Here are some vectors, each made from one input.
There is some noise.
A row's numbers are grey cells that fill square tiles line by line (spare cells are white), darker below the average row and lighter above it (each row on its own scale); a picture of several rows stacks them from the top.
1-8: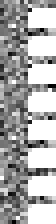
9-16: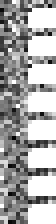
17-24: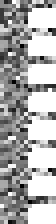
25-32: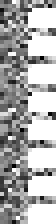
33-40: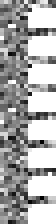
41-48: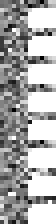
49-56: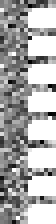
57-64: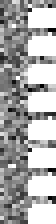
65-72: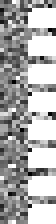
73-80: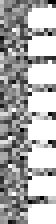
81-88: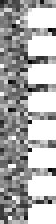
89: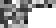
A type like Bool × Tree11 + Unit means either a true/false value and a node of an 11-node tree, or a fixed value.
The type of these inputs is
Line16.
